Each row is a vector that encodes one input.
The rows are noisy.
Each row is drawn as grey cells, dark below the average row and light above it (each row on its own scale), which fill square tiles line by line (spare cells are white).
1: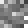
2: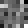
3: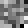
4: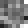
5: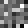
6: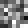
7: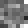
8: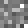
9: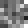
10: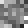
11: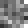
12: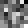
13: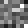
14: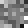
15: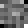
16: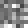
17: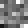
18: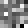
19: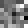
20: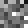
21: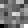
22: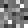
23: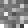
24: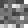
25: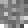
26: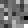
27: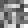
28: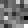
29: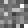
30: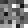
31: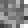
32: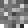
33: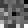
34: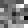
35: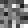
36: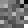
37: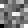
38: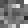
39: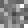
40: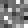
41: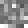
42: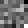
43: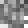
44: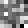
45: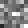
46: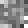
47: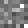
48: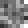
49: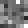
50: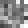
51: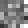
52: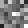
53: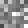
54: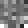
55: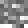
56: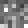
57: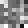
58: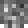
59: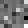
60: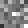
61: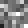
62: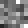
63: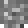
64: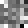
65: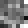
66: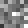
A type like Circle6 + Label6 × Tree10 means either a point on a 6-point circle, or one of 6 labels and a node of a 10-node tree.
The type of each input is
Line6.
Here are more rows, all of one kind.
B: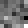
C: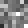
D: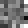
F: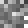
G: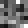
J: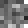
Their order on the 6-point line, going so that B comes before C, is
J, D, B, G, F, C.
